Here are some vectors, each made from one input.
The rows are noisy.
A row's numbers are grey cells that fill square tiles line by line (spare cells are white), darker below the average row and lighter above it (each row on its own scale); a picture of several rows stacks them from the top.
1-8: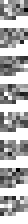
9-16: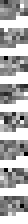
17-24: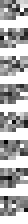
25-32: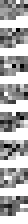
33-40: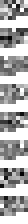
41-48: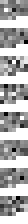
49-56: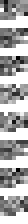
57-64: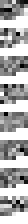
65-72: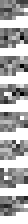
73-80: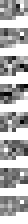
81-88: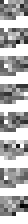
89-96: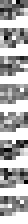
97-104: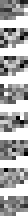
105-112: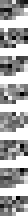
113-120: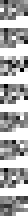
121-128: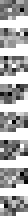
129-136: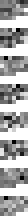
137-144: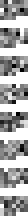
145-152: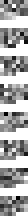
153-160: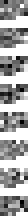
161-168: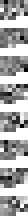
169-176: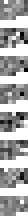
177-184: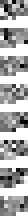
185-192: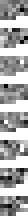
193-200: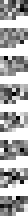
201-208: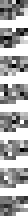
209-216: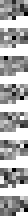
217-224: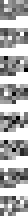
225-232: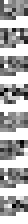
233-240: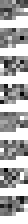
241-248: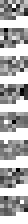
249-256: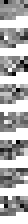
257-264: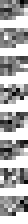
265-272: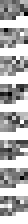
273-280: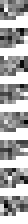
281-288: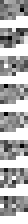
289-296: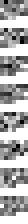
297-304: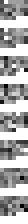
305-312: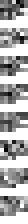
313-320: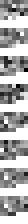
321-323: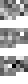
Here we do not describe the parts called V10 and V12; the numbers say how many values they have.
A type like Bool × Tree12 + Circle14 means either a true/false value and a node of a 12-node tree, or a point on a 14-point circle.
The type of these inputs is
(Bool × Bool × Bool + V10) × V12 + Line9.
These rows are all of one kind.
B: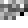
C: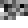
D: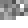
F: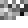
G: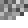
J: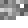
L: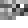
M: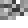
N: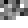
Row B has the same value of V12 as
F and J.
